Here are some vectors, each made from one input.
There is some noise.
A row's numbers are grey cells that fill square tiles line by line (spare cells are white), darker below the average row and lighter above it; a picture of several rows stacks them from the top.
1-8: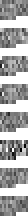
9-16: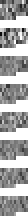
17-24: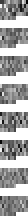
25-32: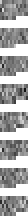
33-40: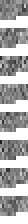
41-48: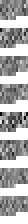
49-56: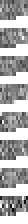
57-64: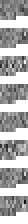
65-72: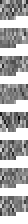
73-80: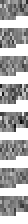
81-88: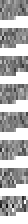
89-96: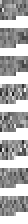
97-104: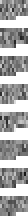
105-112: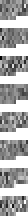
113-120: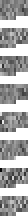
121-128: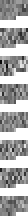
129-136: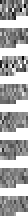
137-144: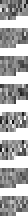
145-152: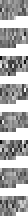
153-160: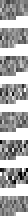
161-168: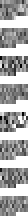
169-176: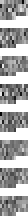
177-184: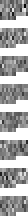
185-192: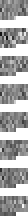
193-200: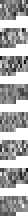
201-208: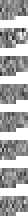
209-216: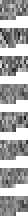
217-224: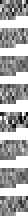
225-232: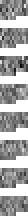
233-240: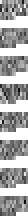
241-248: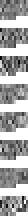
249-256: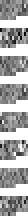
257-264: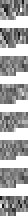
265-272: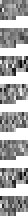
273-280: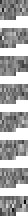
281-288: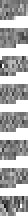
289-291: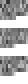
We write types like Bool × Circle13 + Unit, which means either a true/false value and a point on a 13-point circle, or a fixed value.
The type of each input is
List2(Line7).
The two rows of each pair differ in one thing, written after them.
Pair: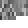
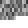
the place on the 7-point line in item 1 of the list
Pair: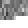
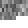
the place on the 7-point line in item 1 of the list
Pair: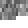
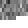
the place on the 7-point line in item 1 of the list
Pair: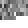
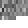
the place on the 7-point line in item 1 of the list
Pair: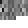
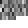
the place on the 7-point line in item 2 of the list
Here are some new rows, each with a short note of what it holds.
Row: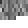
a list of two items
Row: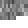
a list of two items
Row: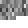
a list of one item
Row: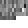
a list of two items
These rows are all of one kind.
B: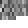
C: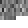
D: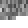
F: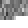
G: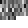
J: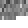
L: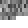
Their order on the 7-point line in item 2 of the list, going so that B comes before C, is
B, F, C, G, L, D, J.
